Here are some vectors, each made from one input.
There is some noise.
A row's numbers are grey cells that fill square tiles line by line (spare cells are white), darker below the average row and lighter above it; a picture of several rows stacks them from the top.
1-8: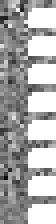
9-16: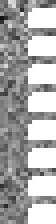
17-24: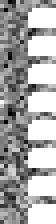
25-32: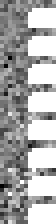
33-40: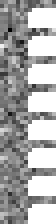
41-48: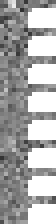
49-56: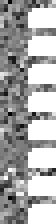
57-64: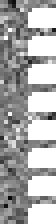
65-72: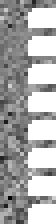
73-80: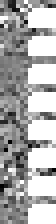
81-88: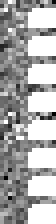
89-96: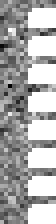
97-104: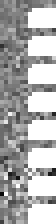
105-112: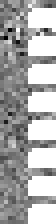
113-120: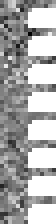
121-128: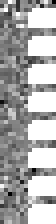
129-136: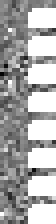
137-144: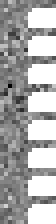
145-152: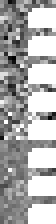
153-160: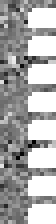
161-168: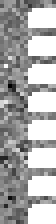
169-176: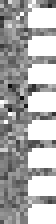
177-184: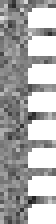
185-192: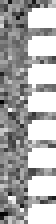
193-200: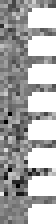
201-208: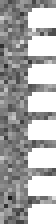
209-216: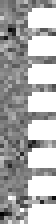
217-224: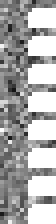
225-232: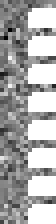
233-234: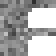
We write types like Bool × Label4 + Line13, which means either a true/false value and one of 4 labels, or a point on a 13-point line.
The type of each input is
Bool × (Tree9 + Unit).
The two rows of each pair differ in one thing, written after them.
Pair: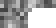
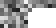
the node of the tree
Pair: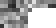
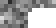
the true/false value
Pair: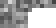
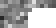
the node of the tree
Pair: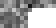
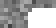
the true/false value
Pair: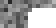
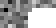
the node of the tree
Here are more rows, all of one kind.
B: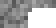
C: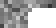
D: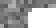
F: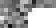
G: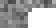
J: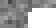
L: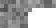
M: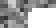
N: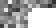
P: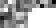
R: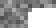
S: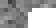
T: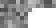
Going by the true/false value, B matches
J, P, R and S.
